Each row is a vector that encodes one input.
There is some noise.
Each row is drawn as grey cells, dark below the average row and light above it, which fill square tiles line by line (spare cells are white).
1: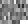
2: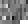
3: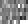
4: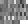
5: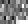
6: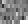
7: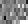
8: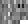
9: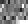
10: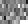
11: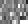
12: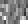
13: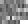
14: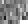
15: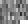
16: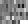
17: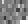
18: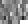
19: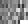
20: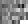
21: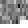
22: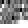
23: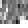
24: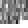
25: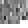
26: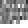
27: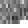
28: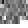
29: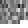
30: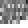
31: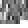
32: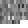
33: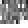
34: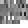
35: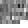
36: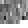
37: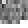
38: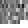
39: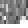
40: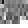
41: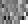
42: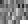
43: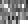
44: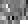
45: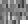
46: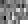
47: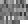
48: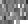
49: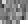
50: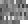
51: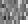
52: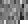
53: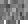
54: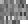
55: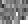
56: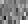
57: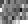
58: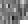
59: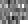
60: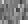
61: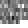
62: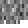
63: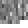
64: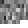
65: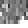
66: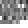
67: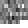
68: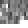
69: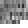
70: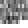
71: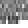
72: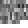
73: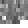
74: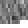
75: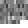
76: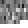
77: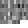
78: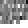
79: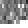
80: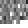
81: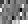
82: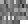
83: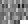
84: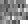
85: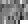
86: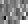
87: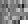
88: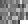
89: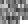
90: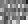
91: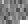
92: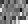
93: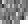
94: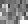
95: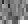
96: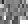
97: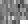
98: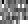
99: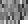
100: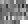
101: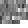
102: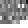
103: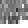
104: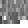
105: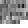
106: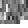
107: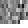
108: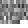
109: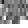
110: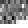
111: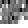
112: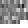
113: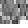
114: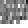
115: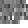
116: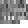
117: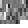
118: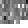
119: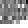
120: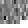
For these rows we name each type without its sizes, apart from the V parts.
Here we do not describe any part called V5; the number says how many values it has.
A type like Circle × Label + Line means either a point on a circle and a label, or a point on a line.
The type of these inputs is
(Bool × Bool × Bool + V5) × Line.
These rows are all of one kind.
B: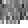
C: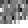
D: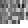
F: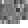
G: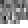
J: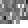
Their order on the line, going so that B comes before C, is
G, D, B, F, J, C.
